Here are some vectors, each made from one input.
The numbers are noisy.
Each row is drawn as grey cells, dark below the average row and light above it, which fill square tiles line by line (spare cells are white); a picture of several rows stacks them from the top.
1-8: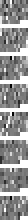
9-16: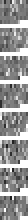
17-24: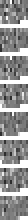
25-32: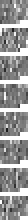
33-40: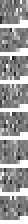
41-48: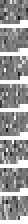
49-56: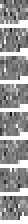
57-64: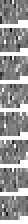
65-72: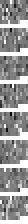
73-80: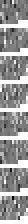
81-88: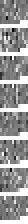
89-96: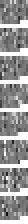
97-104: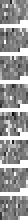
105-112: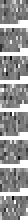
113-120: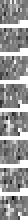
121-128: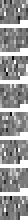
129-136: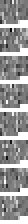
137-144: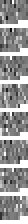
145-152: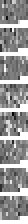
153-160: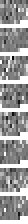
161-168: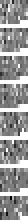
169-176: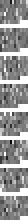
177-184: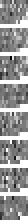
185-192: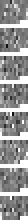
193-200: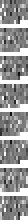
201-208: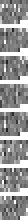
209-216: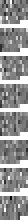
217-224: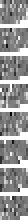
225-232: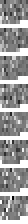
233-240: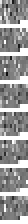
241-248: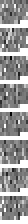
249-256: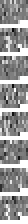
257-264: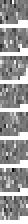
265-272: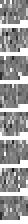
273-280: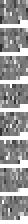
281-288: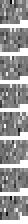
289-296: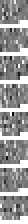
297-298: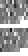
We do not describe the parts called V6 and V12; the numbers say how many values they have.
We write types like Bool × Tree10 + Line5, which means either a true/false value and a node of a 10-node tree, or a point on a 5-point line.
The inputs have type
Bool × (Circle9 + V12) × V6.
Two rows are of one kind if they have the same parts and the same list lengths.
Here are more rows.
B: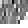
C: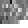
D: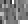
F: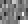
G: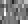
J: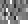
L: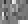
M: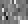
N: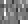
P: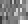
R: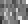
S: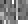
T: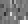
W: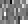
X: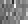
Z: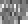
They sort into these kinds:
B, J, Z
C, D, F, G, L, M, N, P, R, S, T, W, X

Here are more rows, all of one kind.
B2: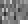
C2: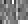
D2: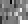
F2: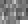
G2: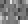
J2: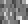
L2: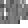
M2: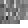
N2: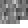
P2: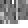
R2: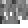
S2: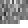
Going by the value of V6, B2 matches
C2 and P2.
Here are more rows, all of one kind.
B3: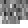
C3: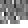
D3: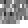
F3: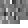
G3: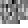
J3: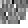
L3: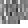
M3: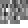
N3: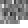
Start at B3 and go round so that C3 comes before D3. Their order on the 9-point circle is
B3, C3, M3, G3, J3, F3, N3, L3, D3.
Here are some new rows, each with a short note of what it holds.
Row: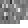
a true/false value, a value of V6 and a value of V12
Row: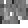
a true/false value, a value of V6 and a value of V12
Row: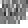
a point on a 9-point circle, a true/false value and a value of V6
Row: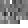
a point on a 9-point circle, a true/false value and a value of V6
